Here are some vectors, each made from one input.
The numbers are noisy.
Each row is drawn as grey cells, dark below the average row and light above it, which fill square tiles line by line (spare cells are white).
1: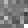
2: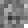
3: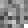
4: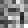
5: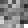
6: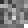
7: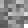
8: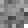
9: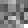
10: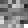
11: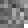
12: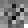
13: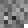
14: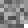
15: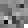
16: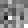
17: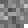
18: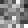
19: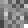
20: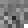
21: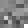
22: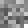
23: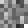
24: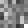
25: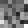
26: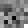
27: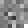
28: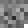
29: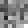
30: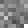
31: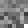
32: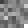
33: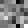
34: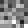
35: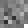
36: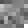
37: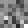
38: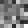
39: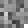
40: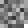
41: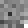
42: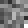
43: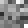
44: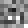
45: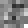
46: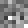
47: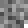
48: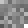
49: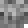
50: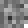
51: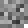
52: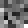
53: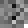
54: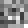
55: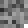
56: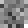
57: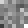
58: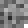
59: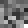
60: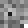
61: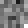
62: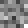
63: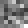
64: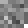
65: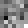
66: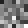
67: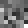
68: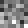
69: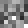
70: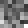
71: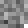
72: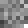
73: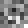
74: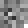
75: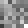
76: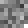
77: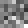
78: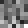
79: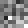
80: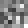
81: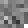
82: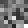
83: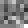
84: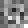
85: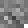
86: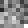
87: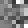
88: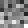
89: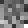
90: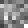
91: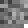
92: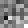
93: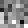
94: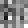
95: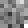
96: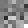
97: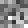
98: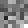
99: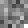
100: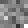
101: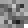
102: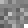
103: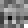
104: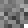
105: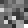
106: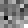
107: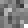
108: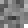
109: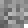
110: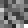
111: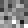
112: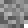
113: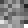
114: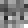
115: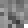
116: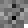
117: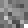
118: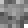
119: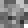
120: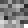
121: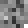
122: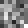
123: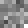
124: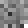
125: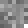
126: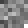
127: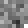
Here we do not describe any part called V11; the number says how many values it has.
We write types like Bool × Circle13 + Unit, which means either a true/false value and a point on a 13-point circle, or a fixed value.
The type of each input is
Bool × V11 + Line8.
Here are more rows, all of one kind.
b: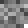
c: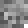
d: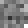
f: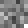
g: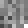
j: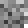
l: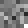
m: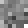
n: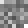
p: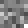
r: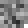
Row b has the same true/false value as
c, l and r.
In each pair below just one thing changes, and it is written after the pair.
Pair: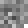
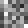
the value of V11
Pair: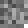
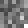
the true/false value
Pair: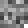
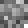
the true/false value
